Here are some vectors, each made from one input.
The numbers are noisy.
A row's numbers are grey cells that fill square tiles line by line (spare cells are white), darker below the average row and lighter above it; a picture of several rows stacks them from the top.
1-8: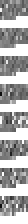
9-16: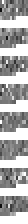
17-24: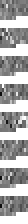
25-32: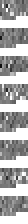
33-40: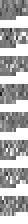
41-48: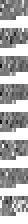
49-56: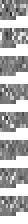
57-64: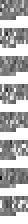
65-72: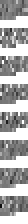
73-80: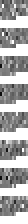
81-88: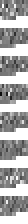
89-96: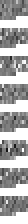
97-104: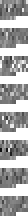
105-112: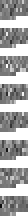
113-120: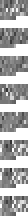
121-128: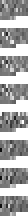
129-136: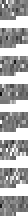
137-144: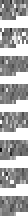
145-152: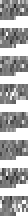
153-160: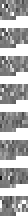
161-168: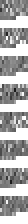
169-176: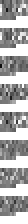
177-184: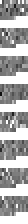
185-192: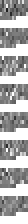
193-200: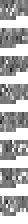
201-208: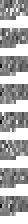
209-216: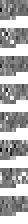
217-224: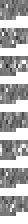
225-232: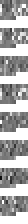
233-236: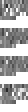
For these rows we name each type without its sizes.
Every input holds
either a point on a line, or three true/false values.
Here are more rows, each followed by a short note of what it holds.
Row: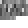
three true/false values
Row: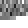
three true/false values
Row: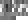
a point on a line
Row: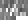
a point on a line
